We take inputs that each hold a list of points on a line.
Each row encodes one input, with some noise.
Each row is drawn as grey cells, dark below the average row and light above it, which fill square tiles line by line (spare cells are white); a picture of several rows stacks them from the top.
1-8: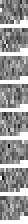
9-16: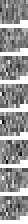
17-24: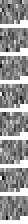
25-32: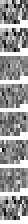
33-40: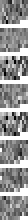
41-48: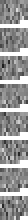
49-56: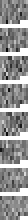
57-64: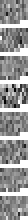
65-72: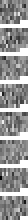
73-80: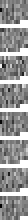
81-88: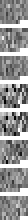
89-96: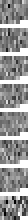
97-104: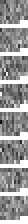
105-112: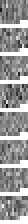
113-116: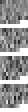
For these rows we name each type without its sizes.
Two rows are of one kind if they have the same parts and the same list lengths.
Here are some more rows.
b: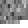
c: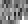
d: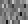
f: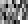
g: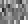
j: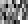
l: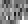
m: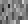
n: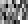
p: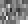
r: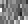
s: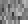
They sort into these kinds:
b, d, g, m, s
c, l, p, r
f, j, n

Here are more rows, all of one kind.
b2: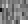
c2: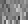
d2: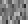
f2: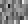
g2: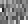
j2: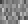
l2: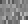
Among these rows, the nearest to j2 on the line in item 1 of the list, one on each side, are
b2 and l2.
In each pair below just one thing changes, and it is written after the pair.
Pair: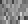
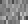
the place on the line in item 1 of the list
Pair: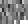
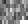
the place on the line in item 1 of the list
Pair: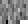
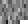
the place on the line in item 2 of the list
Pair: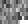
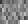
the place on the line in item 1 of the list
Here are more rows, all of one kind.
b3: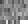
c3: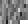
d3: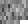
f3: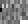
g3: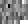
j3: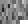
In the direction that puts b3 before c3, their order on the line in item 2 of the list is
b3, d3, j3, c3, g3, f3.
